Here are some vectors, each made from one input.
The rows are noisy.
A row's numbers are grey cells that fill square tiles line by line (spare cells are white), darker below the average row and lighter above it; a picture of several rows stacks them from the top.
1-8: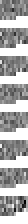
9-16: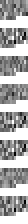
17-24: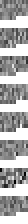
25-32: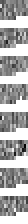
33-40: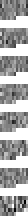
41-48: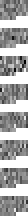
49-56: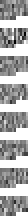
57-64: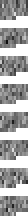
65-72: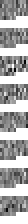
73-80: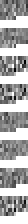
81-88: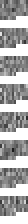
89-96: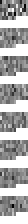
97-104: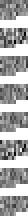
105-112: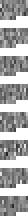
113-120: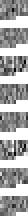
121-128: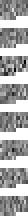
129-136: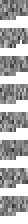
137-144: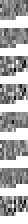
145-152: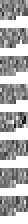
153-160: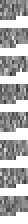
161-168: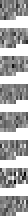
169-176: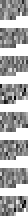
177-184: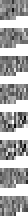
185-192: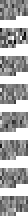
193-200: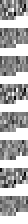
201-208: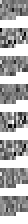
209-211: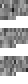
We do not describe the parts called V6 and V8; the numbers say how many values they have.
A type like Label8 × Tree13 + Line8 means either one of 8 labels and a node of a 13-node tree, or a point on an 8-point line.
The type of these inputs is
(Line4 + List2(Line5)) × V6 × V8.
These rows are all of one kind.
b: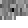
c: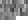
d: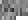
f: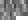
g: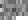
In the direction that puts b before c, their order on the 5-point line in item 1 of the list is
f, d, b, g, c.
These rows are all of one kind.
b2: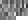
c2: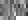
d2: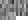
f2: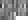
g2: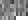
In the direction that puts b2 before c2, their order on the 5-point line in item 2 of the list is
f2, b2, c2, d2, g2.
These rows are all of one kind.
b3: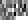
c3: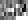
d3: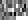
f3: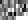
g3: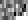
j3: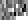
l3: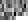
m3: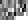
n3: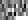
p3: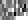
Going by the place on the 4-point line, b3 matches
g3, l3, m3 and p3.
